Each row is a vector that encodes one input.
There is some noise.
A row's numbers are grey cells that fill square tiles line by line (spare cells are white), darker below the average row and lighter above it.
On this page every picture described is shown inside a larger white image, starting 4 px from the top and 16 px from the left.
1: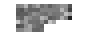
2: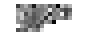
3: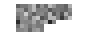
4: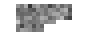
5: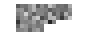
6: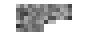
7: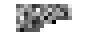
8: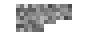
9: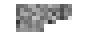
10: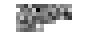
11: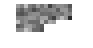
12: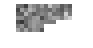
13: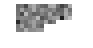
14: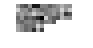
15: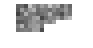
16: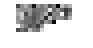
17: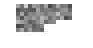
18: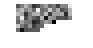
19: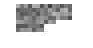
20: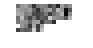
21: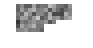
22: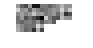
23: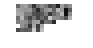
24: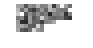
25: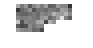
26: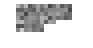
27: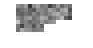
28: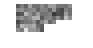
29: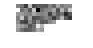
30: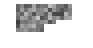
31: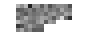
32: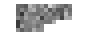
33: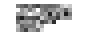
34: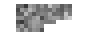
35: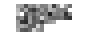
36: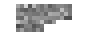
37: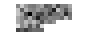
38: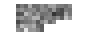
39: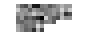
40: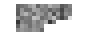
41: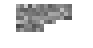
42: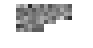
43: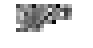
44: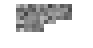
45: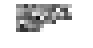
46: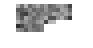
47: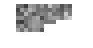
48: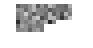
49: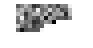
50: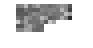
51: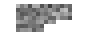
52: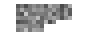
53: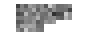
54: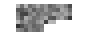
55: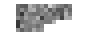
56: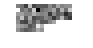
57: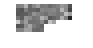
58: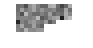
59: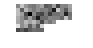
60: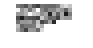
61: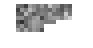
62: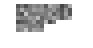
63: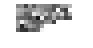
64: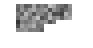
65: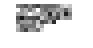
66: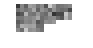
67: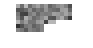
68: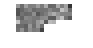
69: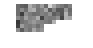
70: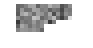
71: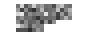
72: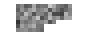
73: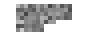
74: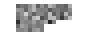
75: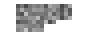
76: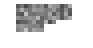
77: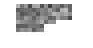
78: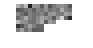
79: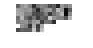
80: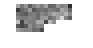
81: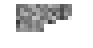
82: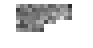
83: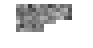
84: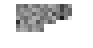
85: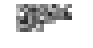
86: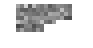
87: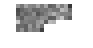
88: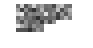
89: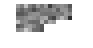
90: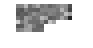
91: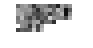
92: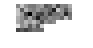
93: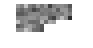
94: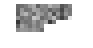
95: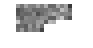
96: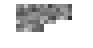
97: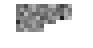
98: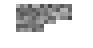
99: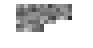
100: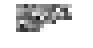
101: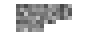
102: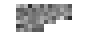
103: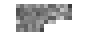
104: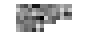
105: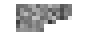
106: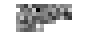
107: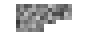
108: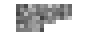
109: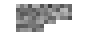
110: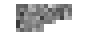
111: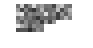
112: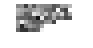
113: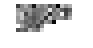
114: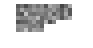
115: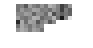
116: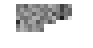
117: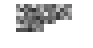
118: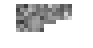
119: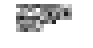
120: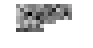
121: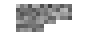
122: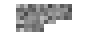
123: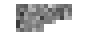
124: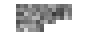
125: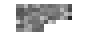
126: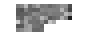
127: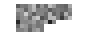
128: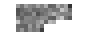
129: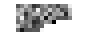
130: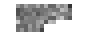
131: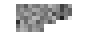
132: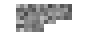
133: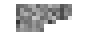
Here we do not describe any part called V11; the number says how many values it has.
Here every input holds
either a point on a 10-point circle, or a true/false value and a value of V11.
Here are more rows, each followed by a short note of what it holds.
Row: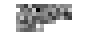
a point on a 10-point circle
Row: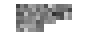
a true/false value and a value of V11
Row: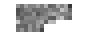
a true/false value and a value of V11
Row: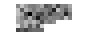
a point on a 10-point circle
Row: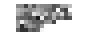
a point on a 10-point circle
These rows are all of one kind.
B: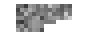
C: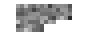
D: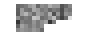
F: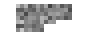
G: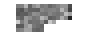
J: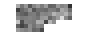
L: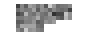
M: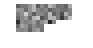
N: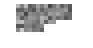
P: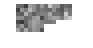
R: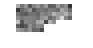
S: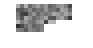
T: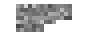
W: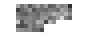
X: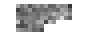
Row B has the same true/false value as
D, L, M and P.
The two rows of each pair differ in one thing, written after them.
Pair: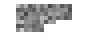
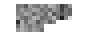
the true/false value
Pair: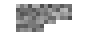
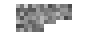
the value of V11
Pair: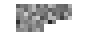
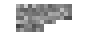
the true/false value
